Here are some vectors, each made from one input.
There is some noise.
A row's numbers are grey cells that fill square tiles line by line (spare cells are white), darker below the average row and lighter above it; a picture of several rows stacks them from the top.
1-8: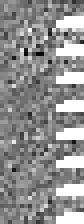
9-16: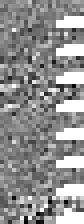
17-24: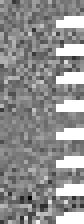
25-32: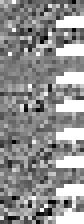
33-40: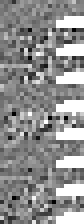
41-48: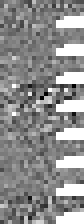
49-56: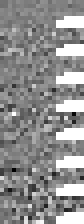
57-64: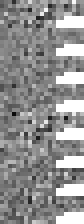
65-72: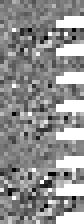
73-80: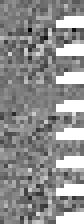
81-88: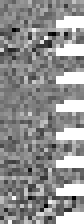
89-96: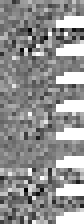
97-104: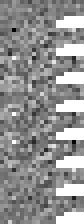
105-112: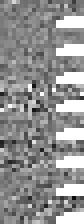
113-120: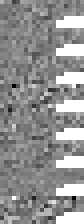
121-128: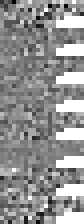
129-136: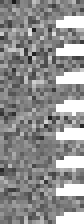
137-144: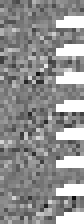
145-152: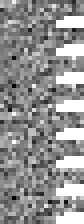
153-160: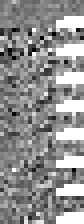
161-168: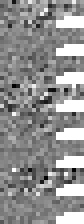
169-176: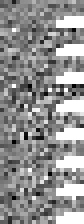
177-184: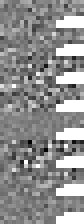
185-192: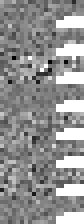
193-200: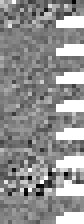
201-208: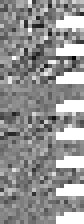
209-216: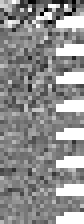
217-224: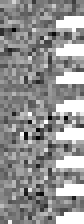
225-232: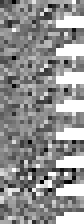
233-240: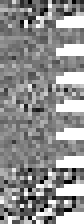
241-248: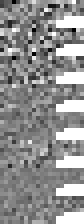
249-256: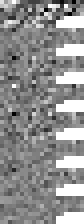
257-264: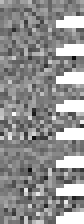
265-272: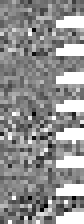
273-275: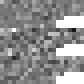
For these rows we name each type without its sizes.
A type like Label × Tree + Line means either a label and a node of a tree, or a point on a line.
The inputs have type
(Circle + List(Line)) × (Tree + Unit).
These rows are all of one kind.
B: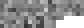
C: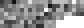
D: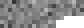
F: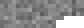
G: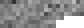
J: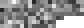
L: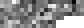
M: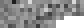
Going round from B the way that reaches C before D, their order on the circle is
B, G, L, F, C, M, D, J.
